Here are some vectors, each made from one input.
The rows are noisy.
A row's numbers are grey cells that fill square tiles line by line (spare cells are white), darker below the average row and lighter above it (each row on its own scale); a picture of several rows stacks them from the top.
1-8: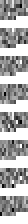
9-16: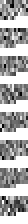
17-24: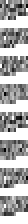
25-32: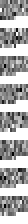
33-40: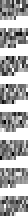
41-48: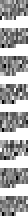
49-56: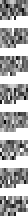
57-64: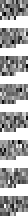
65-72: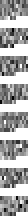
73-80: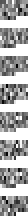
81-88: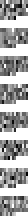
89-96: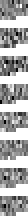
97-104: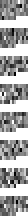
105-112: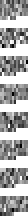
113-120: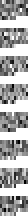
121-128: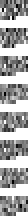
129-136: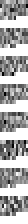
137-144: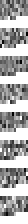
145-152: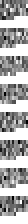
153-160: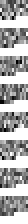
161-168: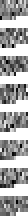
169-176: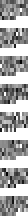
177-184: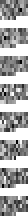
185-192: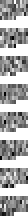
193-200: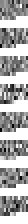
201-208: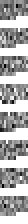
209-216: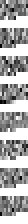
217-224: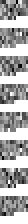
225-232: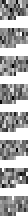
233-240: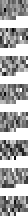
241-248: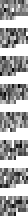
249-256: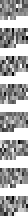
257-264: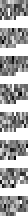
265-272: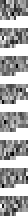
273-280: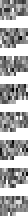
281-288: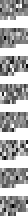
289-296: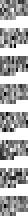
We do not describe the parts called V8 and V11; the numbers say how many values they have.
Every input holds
a true/false value and a value of V8, together with either a point on a 6-point line, or a value of V11.
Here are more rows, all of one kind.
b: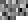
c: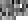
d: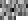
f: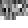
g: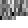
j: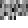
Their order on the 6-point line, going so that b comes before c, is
g, f, b, c, d, j.
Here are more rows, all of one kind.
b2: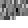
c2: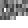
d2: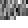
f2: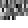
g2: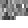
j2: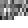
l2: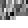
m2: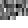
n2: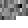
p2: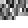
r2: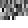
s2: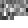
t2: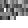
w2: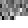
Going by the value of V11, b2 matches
f2, g2, p2 and r2.
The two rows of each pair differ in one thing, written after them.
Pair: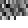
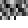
the place on the 6-point line
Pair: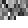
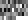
the true/false value
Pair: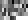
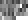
the value of V8
